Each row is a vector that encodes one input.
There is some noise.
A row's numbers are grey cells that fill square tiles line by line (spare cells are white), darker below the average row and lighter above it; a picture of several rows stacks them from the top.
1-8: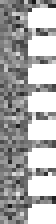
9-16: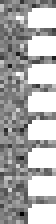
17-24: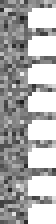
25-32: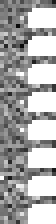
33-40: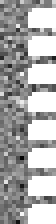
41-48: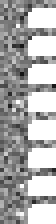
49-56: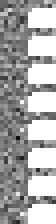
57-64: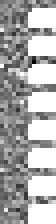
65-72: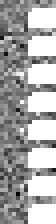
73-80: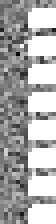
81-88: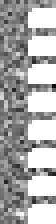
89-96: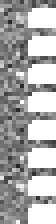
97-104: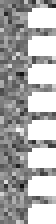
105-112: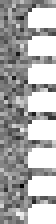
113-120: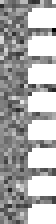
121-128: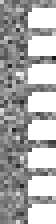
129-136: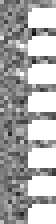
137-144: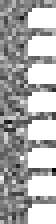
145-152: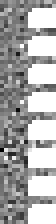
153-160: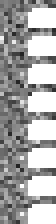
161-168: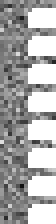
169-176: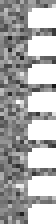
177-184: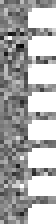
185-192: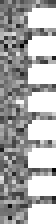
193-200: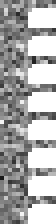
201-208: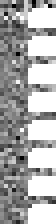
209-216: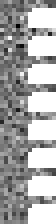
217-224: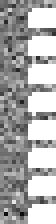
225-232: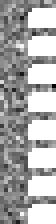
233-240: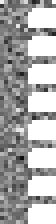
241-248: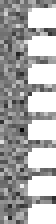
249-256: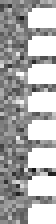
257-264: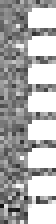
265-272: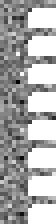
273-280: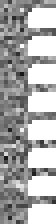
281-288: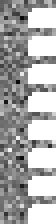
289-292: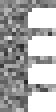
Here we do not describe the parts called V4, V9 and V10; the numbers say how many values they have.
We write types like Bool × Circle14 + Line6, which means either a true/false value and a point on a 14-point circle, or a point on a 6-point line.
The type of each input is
Bool × V4 × V9 × V10 + List2(Line5).
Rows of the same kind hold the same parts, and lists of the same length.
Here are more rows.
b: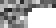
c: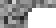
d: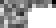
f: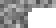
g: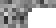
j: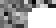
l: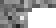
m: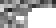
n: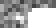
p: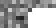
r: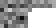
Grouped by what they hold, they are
b, j, l
c, f, g, p, r
d
m, n

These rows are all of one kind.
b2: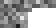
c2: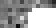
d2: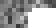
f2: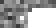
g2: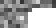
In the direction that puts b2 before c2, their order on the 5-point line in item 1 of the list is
f2, b2, g2, c2, d2.
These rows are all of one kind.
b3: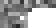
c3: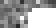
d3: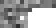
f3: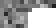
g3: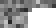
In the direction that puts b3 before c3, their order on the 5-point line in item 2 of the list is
g3, f3, d3, b3, c3.
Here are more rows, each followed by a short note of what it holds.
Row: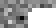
a true/false value, a value of V4, a value of V9 and a value of V10
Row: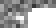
a list of one item
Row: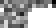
the empty list
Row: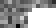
a list of two items
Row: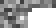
a list of two items
